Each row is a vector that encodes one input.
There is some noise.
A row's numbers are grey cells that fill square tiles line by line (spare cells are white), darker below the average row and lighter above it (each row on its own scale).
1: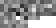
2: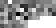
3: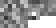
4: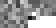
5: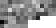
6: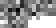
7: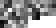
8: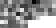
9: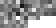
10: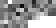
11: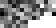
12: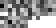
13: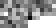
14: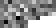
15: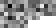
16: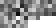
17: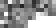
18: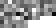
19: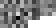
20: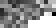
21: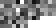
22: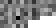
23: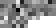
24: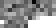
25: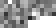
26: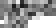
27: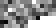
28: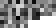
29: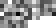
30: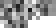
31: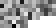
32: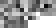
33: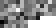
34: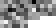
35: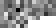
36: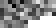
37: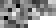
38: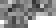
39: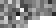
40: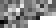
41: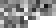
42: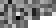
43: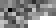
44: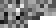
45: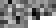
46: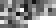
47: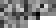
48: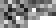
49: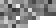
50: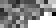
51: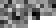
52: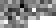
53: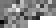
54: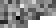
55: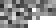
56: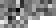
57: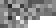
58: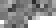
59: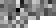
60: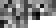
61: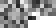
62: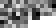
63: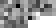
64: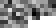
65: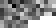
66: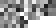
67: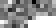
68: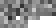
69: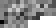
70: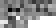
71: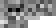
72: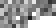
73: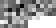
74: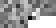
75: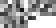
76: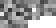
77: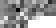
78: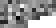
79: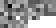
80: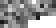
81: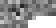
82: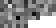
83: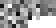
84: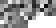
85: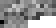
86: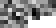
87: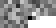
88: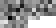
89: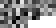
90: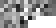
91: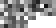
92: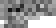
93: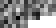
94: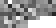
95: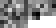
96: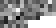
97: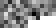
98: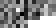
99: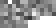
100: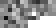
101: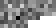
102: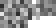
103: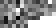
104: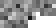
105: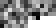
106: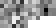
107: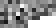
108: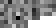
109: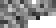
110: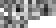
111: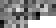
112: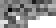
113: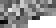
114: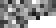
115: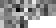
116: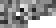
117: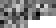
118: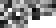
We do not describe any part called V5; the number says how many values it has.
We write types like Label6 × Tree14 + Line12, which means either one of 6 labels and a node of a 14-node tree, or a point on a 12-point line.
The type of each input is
List2(Bool × V5).
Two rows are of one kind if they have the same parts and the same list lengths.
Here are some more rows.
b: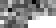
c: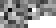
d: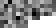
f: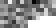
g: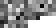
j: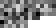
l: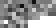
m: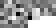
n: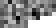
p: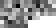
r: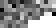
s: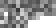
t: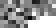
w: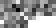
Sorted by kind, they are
b, c, f, l, m, p, s, t, w
d, g, j, n
r

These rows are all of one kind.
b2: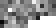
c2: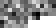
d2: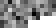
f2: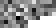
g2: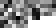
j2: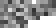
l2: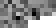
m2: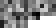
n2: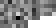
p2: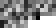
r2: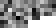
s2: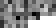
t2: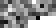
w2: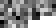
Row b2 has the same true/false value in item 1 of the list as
f2, j2 and t2.
